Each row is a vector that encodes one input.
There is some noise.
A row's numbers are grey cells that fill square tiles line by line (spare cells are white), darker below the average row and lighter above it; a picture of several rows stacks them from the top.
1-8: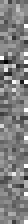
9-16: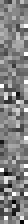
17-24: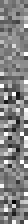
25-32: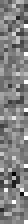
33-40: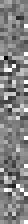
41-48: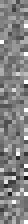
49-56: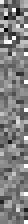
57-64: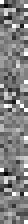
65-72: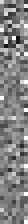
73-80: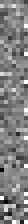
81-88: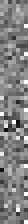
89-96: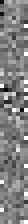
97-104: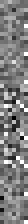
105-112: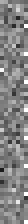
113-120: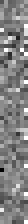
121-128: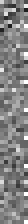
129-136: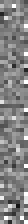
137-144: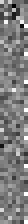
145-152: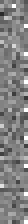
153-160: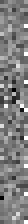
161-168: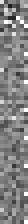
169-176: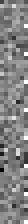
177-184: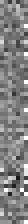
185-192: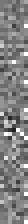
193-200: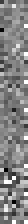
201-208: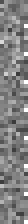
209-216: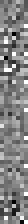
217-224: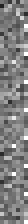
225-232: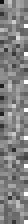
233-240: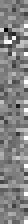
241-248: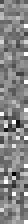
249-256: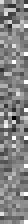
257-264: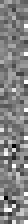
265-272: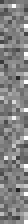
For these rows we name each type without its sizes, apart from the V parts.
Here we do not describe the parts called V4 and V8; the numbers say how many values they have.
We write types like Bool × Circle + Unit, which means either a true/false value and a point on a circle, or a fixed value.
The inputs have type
Label × (Line + V4) + V8.
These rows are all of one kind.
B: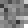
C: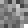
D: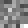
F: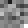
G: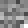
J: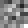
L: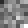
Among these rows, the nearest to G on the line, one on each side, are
F and L.
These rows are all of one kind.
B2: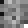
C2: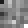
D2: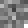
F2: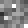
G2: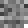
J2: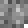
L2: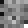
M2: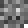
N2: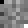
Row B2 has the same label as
C2, L2 and N2.
